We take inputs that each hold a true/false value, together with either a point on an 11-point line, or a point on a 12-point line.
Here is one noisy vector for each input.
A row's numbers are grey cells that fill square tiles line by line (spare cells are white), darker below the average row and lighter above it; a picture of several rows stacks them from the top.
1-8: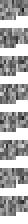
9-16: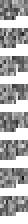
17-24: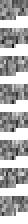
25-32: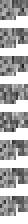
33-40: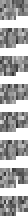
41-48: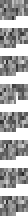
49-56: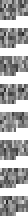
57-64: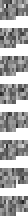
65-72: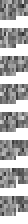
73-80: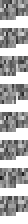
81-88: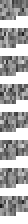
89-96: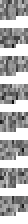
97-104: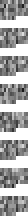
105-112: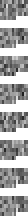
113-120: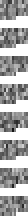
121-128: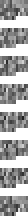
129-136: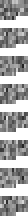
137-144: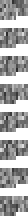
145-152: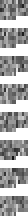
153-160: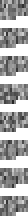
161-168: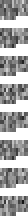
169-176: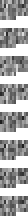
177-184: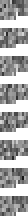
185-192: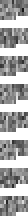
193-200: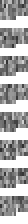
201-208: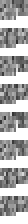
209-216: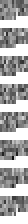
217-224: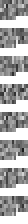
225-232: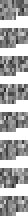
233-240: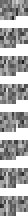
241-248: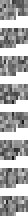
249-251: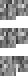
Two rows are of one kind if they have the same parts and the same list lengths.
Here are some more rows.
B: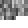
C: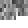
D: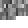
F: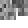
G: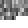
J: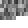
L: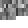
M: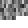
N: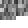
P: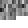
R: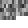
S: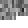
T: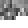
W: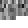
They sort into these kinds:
B, G, M, P, R, T, W
C, D, F, J, L, N, S

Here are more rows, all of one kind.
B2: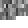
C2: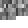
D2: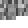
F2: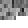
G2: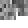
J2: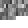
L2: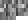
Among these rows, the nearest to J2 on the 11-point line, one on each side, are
B2 and D2.
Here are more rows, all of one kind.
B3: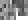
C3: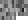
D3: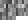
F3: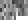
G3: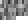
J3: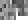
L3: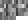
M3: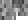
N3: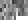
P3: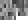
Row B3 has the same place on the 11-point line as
G3 and J3.
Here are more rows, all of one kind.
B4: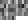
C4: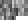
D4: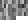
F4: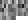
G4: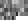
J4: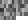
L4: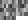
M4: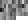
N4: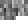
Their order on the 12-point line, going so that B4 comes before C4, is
B4, F4, D4, N4, M4, C4, G4, L4, J4.
